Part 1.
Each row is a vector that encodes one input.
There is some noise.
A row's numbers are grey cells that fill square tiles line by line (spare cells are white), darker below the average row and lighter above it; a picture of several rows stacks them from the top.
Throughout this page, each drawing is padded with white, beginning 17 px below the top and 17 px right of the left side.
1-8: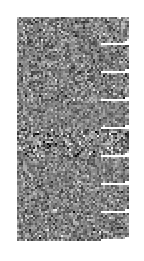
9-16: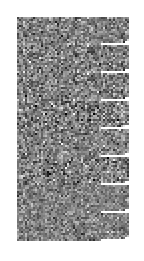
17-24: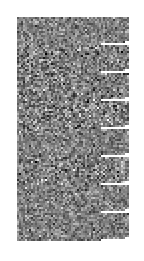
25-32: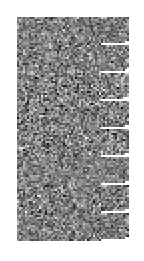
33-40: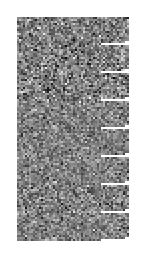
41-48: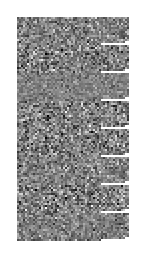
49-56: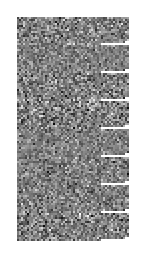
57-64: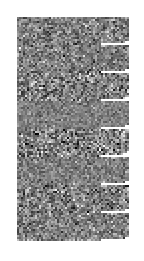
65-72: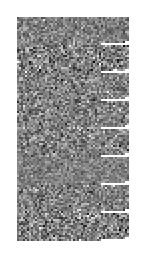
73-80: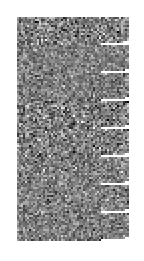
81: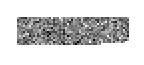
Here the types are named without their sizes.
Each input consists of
a node of a tree.
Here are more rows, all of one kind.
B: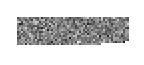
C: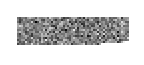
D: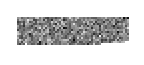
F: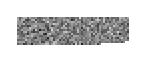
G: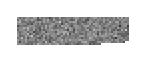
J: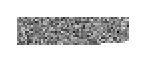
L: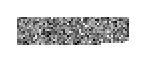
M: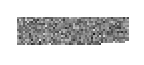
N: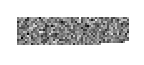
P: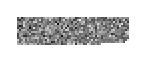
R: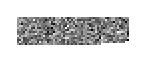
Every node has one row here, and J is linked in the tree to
C and G.
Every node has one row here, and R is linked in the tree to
G and L.
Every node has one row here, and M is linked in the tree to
D and G.
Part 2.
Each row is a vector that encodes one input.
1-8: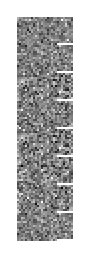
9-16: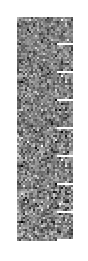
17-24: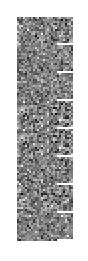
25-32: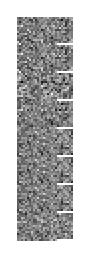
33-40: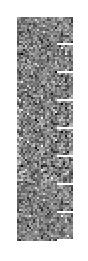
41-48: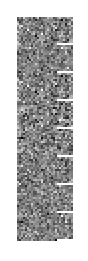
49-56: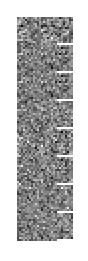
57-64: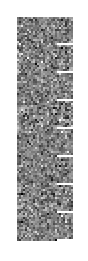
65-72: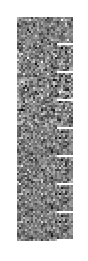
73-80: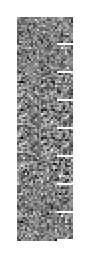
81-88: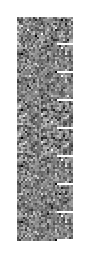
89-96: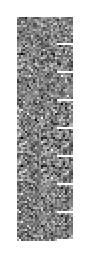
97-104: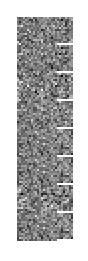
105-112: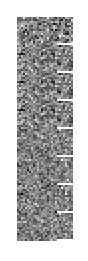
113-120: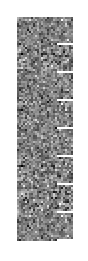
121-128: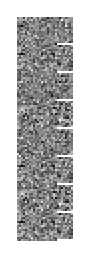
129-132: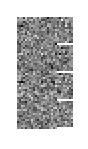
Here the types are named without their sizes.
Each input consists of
a point on a line.
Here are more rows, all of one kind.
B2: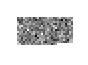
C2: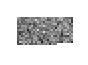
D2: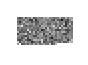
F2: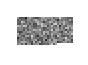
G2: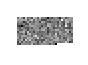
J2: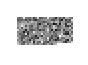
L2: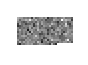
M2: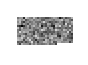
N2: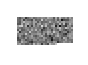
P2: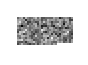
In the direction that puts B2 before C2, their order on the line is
J2, B2, D2, N2, F2, C2, L2, G2, M2, P2.
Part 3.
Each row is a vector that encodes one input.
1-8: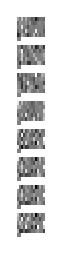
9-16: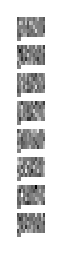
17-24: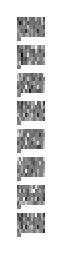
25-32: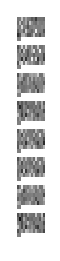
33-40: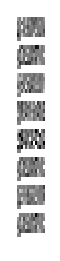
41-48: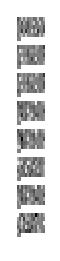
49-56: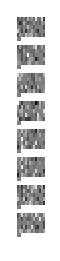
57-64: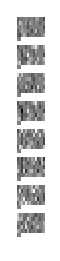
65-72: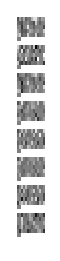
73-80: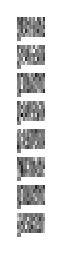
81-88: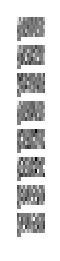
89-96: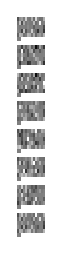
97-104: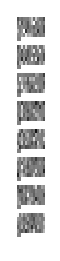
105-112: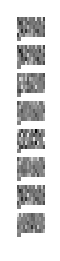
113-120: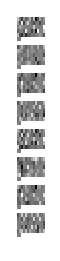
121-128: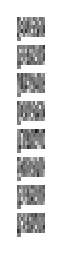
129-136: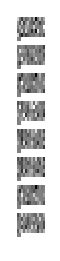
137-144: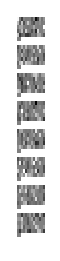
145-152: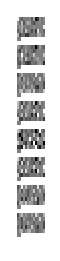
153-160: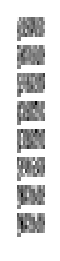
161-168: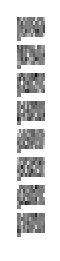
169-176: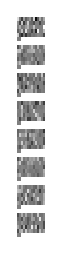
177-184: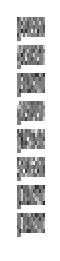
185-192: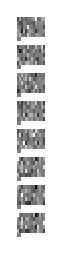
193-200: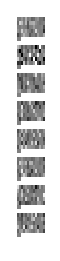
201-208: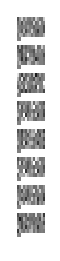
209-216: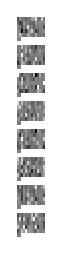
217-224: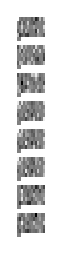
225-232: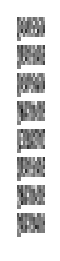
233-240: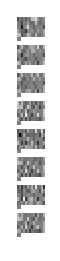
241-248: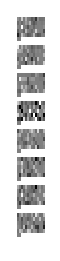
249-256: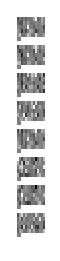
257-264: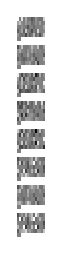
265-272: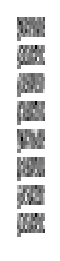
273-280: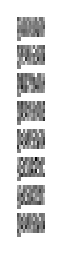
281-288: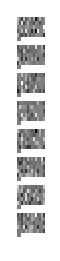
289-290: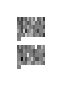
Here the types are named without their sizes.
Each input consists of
either a fixed value, or a point on each of two lines.
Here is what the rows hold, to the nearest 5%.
A few of them hold a fixed value. The rest hold a point on each of two lines.
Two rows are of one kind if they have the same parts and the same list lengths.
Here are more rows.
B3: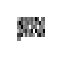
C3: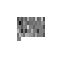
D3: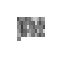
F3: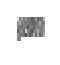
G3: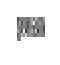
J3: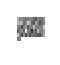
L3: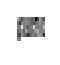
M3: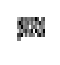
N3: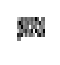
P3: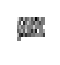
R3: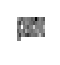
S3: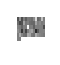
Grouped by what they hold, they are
B3, M3, N3
C3, D3, F3, G3, J3, L3, P3, R3, S3

